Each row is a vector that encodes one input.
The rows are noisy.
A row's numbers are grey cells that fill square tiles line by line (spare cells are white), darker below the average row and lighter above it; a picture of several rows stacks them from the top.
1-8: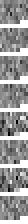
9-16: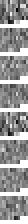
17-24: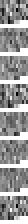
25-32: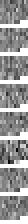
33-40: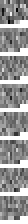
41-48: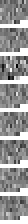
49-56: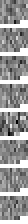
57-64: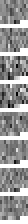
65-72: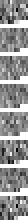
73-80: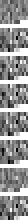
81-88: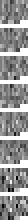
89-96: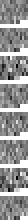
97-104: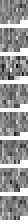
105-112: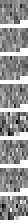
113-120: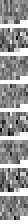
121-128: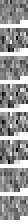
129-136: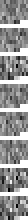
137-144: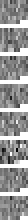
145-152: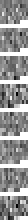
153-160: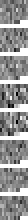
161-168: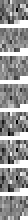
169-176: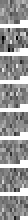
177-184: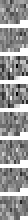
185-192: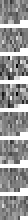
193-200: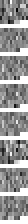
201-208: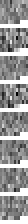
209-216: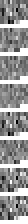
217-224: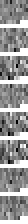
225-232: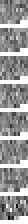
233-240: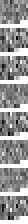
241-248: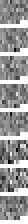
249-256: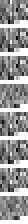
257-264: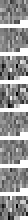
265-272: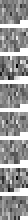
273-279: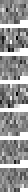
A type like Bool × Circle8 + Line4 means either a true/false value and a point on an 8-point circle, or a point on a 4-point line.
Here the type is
Bool × Circle5 × Label10 + Label6.
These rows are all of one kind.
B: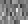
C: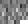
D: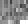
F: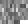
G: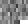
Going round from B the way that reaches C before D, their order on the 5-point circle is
B, G, F, C, D.
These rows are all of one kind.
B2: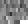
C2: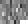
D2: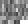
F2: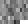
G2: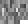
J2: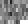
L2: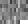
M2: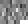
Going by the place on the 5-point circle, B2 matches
J2 and L2.
